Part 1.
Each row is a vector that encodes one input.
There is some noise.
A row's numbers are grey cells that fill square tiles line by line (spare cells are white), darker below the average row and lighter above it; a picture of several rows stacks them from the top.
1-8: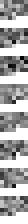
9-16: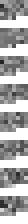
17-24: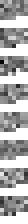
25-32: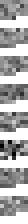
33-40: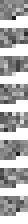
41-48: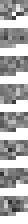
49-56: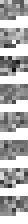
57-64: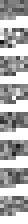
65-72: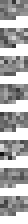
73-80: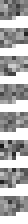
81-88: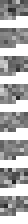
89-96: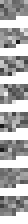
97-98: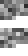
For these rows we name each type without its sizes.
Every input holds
a label.
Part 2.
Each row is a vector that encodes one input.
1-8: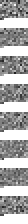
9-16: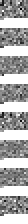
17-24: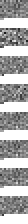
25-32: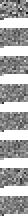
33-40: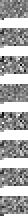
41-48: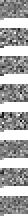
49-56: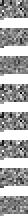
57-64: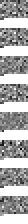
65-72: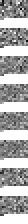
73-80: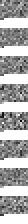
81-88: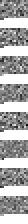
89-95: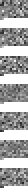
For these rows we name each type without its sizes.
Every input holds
a point on a line.
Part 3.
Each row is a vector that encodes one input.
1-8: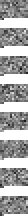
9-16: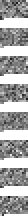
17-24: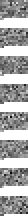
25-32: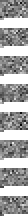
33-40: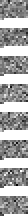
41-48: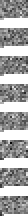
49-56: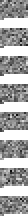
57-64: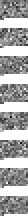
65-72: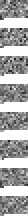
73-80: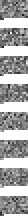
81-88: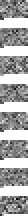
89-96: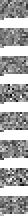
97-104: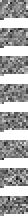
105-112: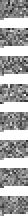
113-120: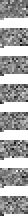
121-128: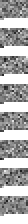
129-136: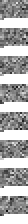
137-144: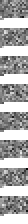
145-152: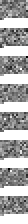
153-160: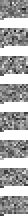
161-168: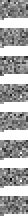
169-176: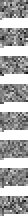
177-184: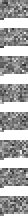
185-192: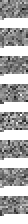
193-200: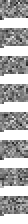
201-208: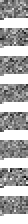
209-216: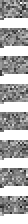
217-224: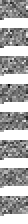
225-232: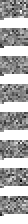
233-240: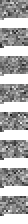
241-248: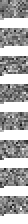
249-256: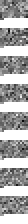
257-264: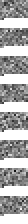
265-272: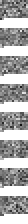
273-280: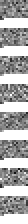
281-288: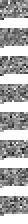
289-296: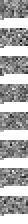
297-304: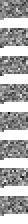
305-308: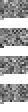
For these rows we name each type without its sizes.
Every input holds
four true/false values.
